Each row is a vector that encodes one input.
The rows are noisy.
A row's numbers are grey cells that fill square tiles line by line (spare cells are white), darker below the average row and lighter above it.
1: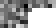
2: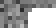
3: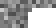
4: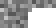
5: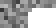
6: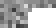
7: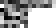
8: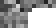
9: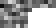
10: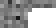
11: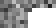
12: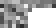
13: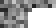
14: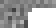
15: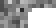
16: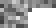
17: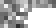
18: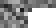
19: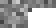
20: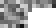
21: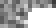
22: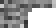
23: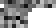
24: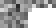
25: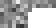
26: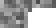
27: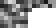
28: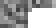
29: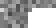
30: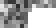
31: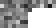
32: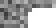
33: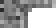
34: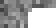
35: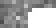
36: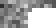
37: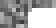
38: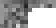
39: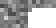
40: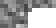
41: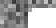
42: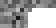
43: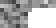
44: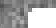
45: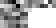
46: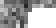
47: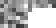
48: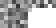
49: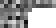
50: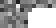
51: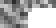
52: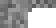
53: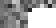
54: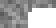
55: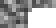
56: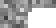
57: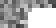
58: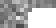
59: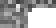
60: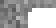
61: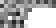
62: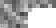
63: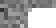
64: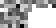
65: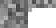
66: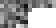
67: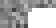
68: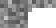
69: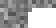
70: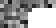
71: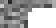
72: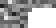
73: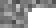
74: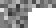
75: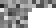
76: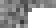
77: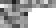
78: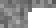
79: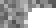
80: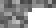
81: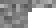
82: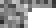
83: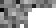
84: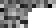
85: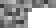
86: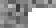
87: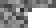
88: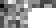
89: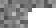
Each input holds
either one of 6 labels, or a point on a 12-point line.
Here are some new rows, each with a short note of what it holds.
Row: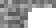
one of 6 labels
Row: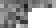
one of 6 labels
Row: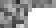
one of 6 labels
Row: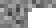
one of 6 labels
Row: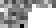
one of 6 labels
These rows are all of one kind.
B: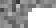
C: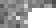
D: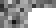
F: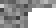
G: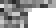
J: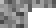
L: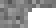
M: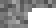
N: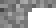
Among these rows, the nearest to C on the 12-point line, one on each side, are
G and M.
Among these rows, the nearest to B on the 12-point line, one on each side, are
J and N.
